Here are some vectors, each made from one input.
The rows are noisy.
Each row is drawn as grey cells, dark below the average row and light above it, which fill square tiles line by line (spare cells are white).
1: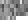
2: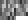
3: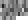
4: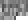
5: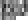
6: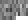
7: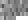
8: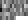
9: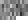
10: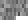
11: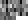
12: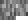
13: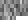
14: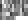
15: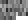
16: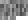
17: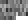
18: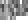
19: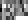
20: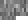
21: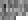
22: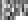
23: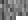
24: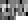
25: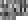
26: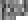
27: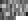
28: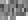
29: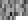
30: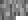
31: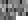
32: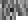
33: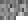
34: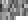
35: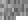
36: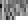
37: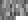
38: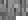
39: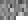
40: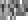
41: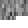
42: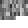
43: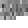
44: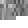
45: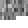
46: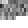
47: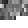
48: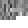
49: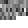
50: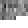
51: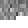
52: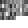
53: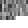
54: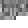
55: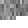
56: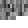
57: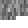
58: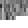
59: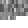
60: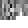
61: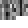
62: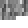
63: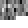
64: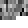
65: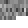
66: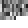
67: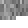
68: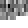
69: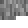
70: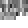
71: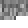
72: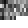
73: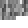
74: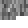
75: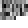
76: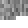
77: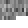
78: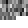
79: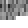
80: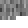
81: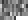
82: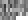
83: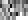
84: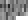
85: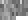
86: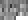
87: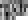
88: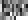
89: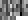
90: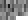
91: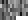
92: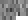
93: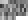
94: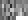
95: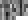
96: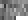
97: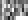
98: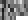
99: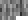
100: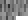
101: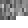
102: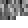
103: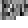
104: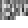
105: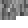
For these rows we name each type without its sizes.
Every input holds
a point on a line.
